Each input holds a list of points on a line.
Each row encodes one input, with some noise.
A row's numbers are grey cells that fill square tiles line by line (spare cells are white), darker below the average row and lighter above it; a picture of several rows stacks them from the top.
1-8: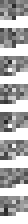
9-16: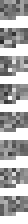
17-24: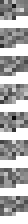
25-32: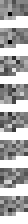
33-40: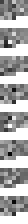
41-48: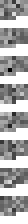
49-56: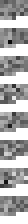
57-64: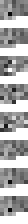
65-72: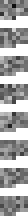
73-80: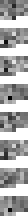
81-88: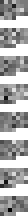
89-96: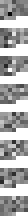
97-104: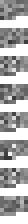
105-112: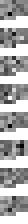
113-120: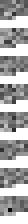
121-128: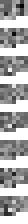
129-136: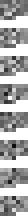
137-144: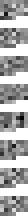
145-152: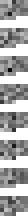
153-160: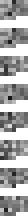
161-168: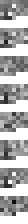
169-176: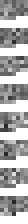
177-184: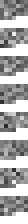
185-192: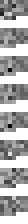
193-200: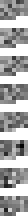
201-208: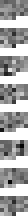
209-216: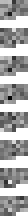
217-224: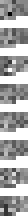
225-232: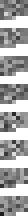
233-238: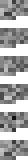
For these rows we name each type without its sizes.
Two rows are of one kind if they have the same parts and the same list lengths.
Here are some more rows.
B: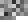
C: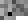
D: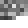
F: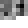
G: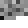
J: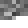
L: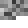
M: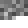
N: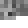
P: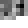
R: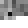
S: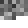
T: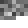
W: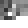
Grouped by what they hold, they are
B, C, L, N, R
D, G, J, M, S, T, W
F, P

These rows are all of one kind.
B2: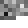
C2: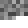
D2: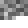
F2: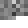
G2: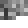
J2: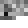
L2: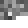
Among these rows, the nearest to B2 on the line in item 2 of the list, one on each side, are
F2 and J2.
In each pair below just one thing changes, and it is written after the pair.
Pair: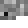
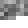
the place on the line in item 1 of the list
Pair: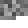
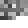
the place on the line in item 1 of the list
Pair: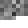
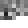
the place on the line in item 1 of the list
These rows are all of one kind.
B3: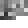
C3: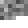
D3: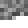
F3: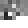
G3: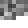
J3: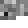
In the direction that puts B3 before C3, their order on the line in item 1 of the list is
B3, F3, J3, C3, D3, G3.
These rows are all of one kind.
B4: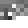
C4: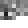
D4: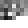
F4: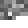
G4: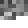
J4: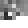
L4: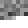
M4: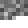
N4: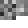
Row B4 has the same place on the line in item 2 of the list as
F4, G4 and M4.
